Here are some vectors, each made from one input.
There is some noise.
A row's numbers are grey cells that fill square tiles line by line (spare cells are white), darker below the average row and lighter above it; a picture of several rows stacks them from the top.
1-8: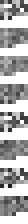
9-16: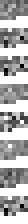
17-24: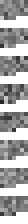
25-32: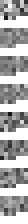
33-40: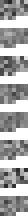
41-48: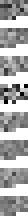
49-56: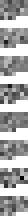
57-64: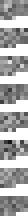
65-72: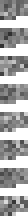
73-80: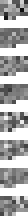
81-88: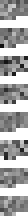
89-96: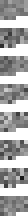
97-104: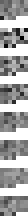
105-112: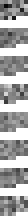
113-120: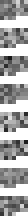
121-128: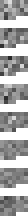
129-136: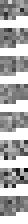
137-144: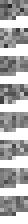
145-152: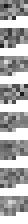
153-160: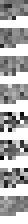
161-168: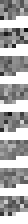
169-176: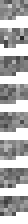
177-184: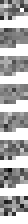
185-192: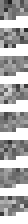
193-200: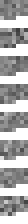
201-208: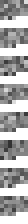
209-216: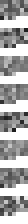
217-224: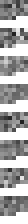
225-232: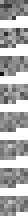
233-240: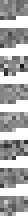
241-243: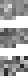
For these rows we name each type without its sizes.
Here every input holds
a point on each of two circles, together with either a point on a circle, or a fixed value.
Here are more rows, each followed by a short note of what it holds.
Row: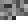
a point on each of three circles
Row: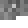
a point on each of two circles
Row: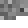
a point on each of two circles
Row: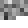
a point on each of three circles
